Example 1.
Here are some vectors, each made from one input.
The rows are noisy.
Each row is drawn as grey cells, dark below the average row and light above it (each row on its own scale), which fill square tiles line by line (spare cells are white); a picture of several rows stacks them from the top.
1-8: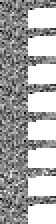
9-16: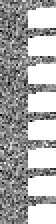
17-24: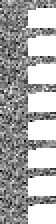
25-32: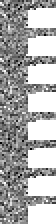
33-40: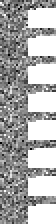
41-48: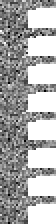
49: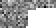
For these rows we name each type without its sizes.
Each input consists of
a label.
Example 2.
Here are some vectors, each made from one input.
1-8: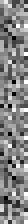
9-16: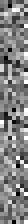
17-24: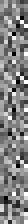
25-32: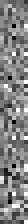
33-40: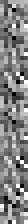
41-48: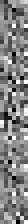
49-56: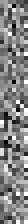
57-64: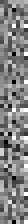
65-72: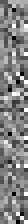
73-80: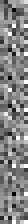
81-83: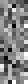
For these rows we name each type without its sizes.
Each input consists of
either a fixed value, or a node of a tree.
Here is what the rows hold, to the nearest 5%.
About 5% of them hold a fixed value. The rest hold a node of a tree.
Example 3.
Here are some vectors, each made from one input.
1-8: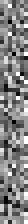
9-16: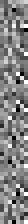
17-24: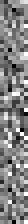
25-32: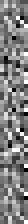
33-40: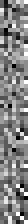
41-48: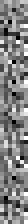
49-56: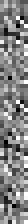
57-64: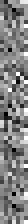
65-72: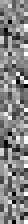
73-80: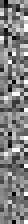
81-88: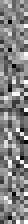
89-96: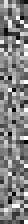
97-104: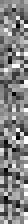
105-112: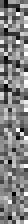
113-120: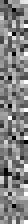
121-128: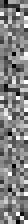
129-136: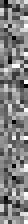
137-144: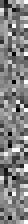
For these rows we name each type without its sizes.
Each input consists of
either a fixed value, or a node of a tree.
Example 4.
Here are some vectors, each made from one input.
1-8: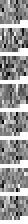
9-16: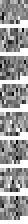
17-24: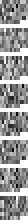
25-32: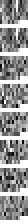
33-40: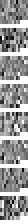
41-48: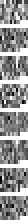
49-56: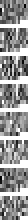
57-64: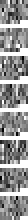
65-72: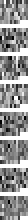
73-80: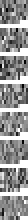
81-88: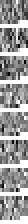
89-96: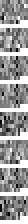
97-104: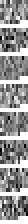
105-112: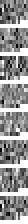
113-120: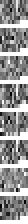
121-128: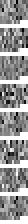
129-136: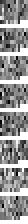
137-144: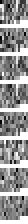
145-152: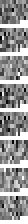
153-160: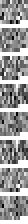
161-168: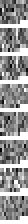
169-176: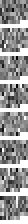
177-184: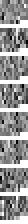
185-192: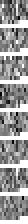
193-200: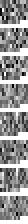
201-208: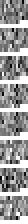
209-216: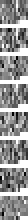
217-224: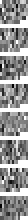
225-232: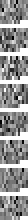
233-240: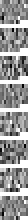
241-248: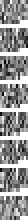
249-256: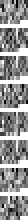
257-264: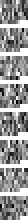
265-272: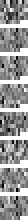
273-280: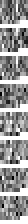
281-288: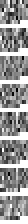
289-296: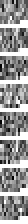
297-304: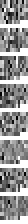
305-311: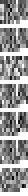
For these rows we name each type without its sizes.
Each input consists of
a point on a circle.
